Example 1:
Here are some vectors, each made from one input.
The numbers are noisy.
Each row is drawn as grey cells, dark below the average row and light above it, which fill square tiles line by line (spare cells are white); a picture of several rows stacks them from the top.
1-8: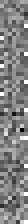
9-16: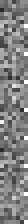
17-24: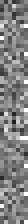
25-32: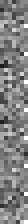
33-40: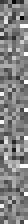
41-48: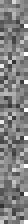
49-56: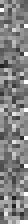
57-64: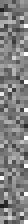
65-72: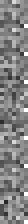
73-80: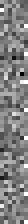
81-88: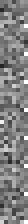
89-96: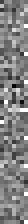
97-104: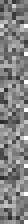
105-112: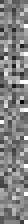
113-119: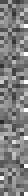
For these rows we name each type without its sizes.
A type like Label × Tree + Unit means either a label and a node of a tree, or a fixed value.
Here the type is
Line.
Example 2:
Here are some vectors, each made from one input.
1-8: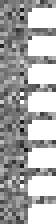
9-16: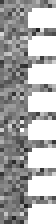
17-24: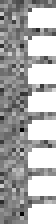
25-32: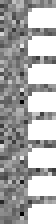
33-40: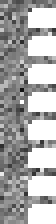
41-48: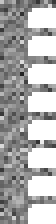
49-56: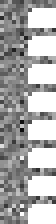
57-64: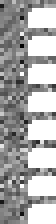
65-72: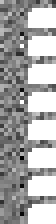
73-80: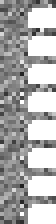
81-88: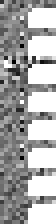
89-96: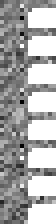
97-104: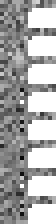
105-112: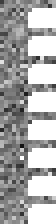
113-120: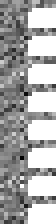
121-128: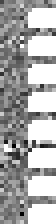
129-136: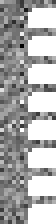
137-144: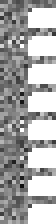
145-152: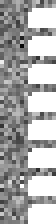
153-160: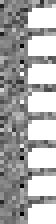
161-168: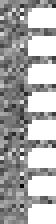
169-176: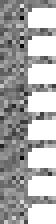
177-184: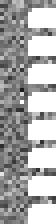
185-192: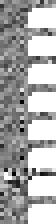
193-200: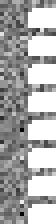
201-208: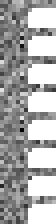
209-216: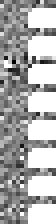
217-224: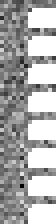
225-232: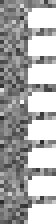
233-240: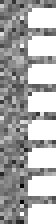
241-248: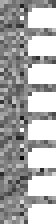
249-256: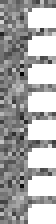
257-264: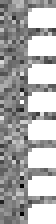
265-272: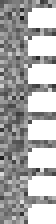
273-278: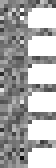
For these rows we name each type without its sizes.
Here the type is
Bool × Bool × Bool × Bool + Unit.
